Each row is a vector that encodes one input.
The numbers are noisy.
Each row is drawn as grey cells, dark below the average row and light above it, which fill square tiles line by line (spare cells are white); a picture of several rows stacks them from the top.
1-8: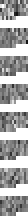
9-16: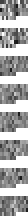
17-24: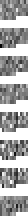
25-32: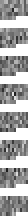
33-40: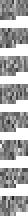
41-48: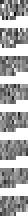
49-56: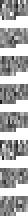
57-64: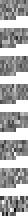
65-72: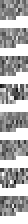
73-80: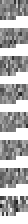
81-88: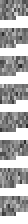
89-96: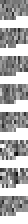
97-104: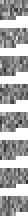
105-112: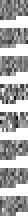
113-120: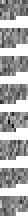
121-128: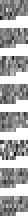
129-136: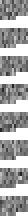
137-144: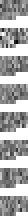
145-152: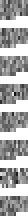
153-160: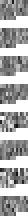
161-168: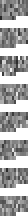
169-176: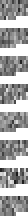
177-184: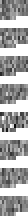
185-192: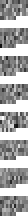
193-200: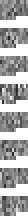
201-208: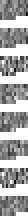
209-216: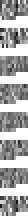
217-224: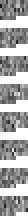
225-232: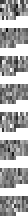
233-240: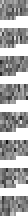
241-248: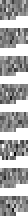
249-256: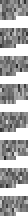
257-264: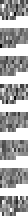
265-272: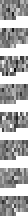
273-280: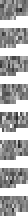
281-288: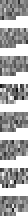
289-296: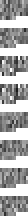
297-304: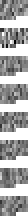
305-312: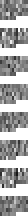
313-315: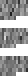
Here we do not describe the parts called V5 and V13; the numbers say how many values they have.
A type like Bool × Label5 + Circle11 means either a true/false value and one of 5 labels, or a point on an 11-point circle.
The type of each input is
Bool × Tree14 × V13 + V5.
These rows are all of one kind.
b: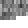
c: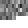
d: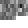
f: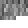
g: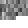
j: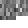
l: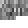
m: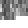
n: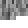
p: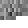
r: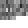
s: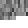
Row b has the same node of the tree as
c, d and r.
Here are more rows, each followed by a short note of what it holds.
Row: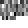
a value of V5
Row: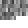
a node of a 14-node tree, a true/false value and a value of V13
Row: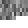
a node of a 14-node tree, a true/false value and a value of V13
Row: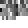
a value of V5
